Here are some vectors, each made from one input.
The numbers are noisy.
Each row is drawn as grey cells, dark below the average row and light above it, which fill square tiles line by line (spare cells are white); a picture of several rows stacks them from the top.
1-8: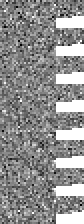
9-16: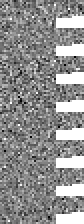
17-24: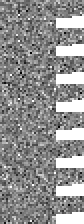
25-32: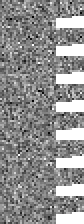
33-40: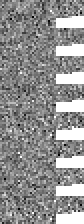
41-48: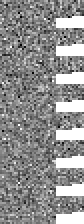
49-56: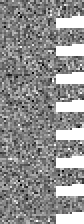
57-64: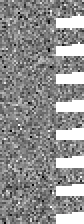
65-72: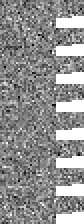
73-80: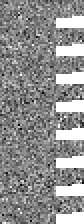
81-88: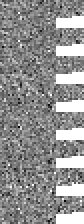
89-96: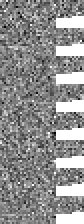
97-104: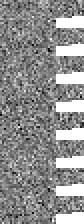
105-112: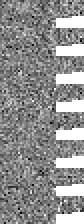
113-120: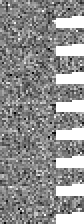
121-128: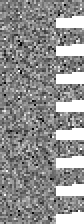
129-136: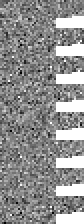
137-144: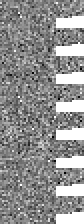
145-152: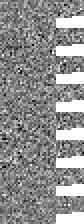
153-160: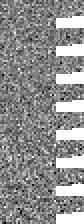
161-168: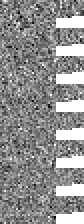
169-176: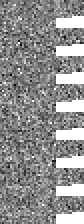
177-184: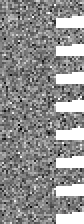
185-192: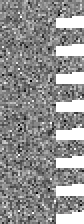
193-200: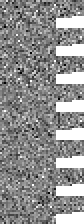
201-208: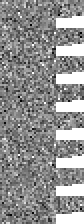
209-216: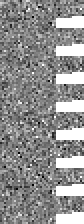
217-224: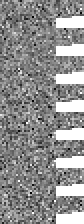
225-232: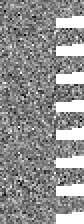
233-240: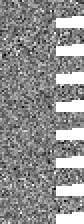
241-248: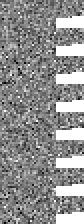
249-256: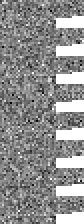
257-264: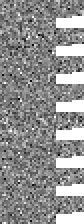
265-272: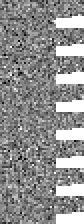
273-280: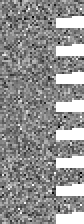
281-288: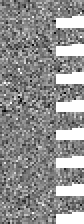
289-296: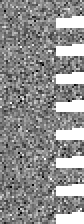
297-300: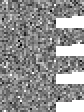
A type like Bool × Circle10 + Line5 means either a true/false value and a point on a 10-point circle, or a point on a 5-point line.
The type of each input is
(Bool × Circle10 + Tree13) × Line3 × Line4.
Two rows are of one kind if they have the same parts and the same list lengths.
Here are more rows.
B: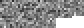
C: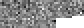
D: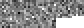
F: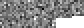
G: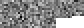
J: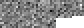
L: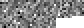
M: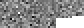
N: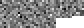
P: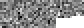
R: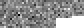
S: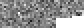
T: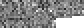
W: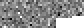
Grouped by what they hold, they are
B, C, D, J, M, R, S, W
F, G, L, N, P, T

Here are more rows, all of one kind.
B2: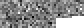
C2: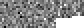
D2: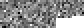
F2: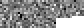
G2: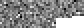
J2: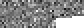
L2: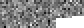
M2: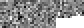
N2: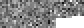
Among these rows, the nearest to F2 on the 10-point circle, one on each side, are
B2 and L2.
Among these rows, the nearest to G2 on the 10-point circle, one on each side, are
B2 and J2.
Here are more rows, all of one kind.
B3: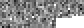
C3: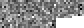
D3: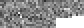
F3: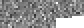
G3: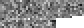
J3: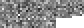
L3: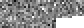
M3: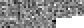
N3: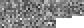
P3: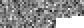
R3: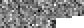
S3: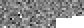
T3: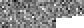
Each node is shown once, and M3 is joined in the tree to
B3, S3 and T3.
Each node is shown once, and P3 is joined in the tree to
B3.
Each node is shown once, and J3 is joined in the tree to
C3.
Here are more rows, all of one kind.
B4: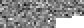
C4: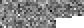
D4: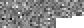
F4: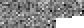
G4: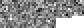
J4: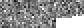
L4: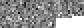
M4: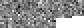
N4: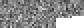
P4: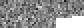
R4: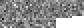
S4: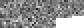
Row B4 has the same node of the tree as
G4 and S4.
